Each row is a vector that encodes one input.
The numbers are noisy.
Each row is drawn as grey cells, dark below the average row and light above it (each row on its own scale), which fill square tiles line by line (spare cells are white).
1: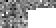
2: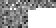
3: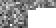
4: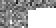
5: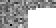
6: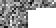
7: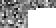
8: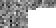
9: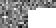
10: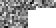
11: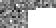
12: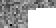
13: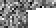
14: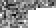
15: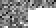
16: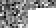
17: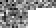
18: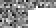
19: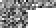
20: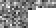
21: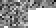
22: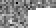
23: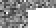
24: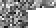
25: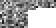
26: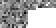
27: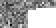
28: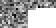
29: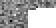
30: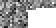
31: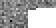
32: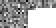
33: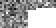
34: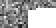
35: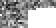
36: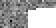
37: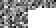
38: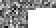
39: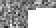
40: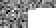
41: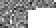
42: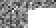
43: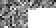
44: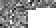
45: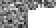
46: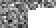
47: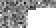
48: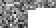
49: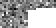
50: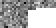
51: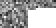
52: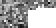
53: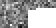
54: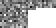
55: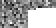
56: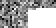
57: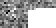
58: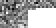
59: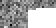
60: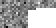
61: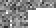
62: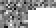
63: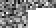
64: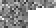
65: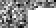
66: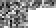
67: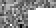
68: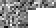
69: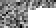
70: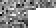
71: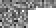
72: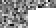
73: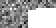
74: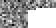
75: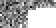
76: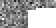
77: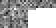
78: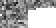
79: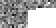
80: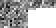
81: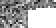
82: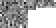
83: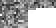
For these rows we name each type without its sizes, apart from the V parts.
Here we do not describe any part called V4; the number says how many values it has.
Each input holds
a value of V4, together with either a node of a tree, or three true/false values.
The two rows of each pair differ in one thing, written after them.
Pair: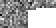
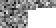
the value of V4
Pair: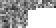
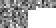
the value of V4
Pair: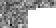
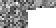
the value of V4
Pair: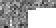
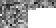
one of the three true/false values
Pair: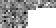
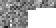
one of the three true/false values
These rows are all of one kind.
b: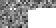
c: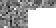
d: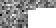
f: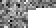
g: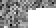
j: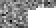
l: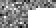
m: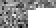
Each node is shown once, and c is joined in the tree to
j and l.
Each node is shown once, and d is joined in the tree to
m.
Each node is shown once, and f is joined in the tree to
g.
